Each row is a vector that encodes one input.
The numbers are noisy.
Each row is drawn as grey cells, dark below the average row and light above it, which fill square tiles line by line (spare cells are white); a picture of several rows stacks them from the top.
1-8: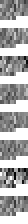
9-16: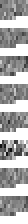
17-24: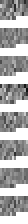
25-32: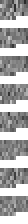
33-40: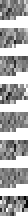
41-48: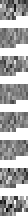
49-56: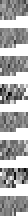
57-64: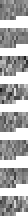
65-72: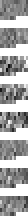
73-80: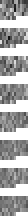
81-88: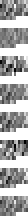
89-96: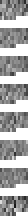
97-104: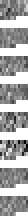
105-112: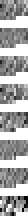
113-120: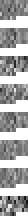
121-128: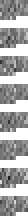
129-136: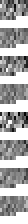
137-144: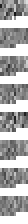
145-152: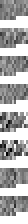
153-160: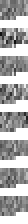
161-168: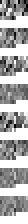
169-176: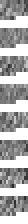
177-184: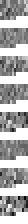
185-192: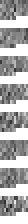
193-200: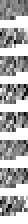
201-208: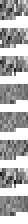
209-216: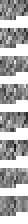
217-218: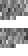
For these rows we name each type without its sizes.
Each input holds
either a point on a circle, or a point on a line.
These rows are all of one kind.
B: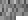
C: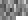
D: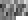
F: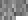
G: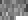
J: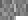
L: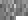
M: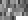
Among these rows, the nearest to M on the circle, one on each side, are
D and L.
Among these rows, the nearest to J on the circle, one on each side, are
F and G.
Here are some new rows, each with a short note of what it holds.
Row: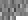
a point on a line
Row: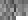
a point on a line
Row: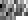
a point on a circle
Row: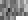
a point on a line
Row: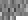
a point on a line
